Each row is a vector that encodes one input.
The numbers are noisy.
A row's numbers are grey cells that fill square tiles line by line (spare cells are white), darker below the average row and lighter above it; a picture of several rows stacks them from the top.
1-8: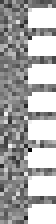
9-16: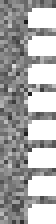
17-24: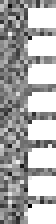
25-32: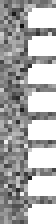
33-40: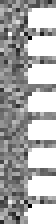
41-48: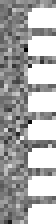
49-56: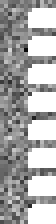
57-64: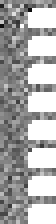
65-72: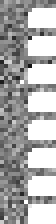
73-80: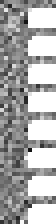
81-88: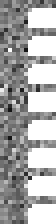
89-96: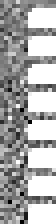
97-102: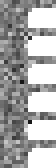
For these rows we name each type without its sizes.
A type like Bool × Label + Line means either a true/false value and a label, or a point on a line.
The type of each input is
Bool × Bool × Bool × Bool + Line + Tree.
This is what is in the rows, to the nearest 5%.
About 25% of them hold a point on a line. About 25% of them hold a node of a tree. The rest hold four true/false values.
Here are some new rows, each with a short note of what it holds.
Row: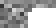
four true/false values
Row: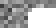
four true/false values
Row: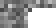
a point on a line
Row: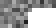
a node of a tree
